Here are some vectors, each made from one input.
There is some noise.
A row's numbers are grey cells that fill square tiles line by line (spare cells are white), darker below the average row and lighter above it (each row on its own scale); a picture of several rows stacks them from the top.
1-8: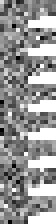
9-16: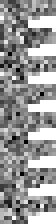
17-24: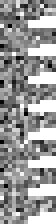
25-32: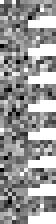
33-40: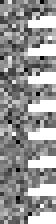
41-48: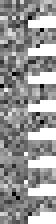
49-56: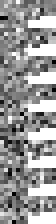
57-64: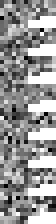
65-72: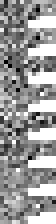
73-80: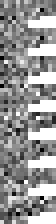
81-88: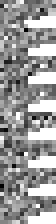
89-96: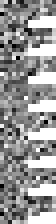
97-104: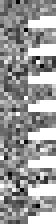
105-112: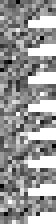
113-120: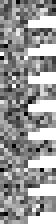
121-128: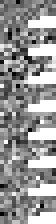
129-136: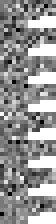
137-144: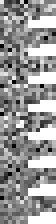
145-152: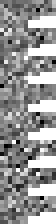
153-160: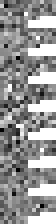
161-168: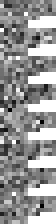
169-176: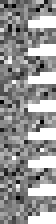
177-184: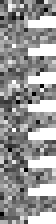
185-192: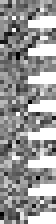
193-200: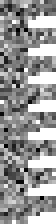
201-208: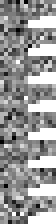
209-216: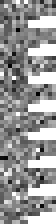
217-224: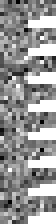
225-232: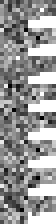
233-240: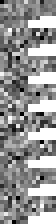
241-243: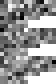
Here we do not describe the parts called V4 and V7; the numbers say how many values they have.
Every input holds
one of 6 labels, together with either a true/false value and a value of V4, or a value of V7.
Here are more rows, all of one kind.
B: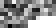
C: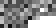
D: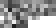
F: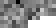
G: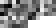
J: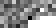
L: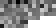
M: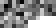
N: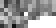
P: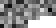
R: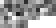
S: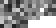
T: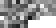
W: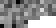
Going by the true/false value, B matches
D, N and R.
